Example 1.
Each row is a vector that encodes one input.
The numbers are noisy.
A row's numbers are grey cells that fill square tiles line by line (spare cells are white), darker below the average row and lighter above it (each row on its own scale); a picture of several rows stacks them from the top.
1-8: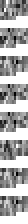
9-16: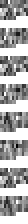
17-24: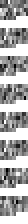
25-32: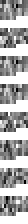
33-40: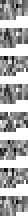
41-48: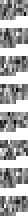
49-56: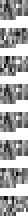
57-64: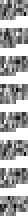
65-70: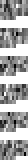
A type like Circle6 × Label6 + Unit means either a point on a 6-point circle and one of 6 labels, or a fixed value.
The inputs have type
Bool × Bool × Bool.
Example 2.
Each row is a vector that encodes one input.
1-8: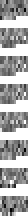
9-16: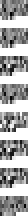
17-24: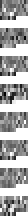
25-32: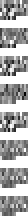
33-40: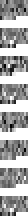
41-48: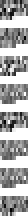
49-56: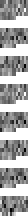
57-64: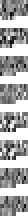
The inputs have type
Bool × Bool × Bool.
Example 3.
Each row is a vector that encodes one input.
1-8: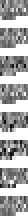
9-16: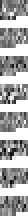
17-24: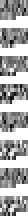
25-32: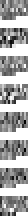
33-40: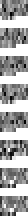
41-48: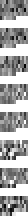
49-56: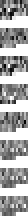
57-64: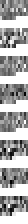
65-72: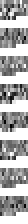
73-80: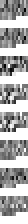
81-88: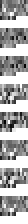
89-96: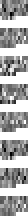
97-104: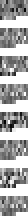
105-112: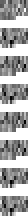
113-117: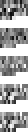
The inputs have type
Bool × Bool × Bool.
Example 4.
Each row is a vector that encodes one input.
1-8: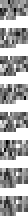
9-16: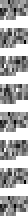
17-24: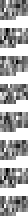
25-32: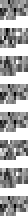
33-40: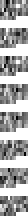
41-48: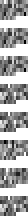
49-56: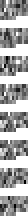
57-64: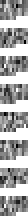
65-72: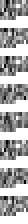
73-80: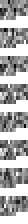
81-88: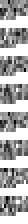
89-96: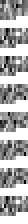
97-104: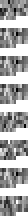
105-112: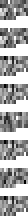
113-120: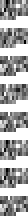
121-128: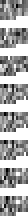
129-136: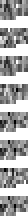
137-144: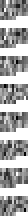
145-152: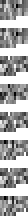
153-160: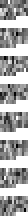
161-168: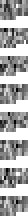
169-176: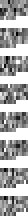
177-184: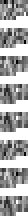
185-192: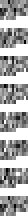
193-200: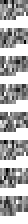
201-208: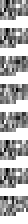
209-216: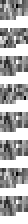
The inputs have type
Bool × Bool × Bool.
